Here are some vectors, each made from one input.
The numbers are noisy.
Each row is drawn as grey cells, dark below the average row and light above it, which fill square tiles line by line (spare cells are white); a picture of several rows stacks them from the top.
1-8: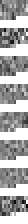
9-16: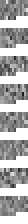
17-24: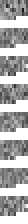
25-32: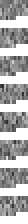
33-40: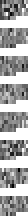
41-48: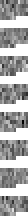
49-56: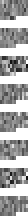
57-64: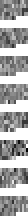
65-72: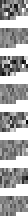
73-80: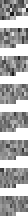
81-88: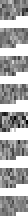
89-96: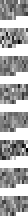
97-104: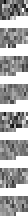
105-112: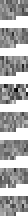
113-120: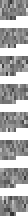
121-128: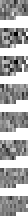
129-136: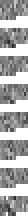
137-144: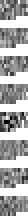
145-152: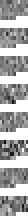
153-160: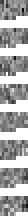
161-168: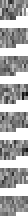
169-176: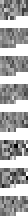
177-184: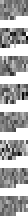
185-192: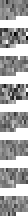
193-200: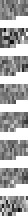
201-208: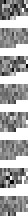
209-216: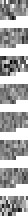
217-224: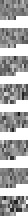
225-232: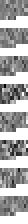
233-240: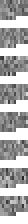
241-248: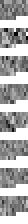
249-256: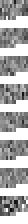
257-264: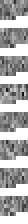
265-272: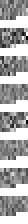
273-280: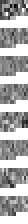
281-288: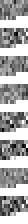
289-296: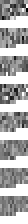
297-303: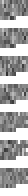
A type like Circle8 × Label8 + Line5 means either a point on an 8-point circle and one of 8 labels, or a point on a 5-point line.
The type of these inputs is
Circle8 + List2(Line14).
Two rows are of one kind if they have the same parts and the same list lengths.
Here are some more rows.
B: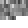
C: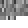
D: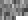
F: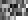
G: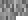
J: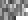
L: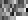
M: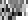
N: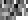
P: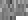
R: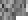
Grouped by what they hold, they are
B, D
C, G, J, P, R
F, L, N
M

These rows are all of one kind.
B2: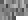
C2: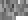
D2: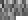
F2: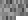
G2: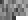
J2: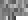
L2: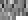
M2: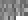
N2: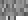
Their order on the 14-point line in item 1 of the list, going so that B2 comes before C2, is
L2, D2, G2, B2, J2, N2, M2, C2, F2.
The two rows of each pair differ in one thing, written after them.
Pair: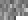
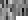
the place on the 14-point line in item 1 of the list
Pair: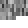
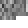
the place on the 14-point line in item 2 of the list
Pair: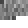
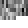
the place on the 14-point line in item 1 of the list
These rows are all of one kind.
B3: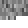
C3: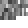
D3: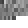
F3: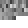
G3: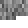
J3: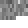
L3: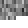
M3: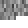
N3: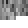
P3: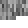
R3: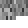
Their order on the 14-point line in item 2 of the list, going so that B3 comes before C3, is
D3, F3, J3, P3, M3, B3, N3, C3, G3, R3, L3.
